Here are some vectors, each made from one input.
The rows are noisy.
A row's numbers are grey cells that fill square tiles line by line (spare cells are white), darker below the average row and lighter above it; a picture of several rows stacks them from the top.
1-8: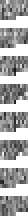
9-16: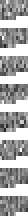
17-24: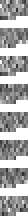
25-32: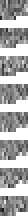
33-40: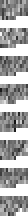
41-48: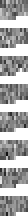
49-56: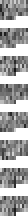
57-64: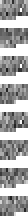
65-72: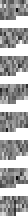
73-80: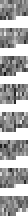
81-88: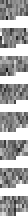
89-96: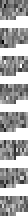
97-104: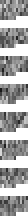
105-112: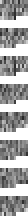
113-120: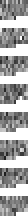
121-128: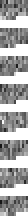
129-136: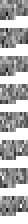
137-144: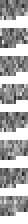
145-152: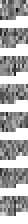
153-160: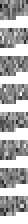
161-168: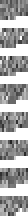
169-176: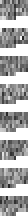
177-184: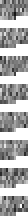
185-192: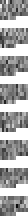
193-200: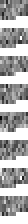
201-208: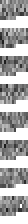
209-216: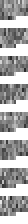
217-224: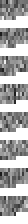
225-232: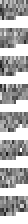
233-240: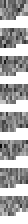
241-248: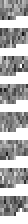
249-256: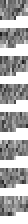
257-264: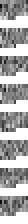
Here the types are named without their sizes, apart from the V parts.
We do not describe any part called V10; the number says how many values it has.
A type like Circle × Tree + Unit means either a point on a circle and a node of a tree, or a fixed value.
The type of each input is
(Bool × Bool × Bool + V10) × Label.
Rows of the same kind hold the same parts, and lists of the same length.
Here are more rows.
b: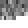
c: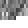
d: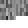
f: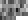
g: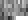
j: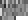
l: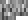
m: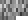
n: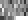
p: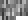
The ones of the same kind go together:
b, c, j
d, f, g, l, m, n, p

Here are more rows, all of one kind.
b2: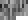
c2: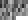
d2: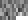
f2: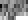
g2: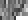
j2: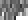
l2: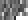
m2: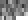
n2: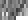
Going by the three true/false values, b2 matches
d2, g2 and l2.
